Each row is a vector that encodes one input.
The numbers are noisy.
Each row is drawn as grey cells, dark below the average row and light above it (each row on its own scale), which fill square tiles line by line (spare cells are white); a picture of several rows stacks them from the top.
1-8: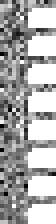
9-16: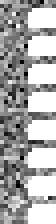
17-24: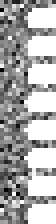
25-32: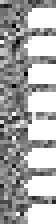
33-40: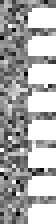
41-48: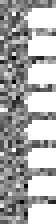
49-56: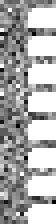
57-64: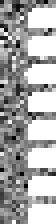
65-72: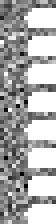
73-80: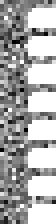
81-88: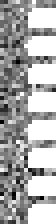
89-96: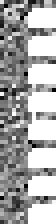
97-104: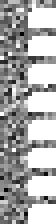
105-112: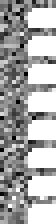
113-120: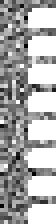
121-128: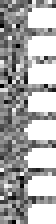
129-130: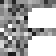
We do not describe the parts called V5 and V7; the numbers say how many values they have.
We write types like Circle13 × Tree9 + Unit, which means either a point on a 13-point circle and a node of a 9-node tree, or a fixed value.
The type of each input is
(Bool × Bool × Bool + V5) × Label6 × V7.
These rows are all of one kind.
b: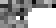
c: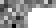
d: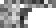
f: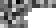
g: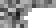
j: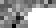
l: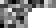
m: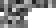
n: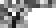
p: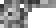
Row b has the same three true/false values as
f and m.
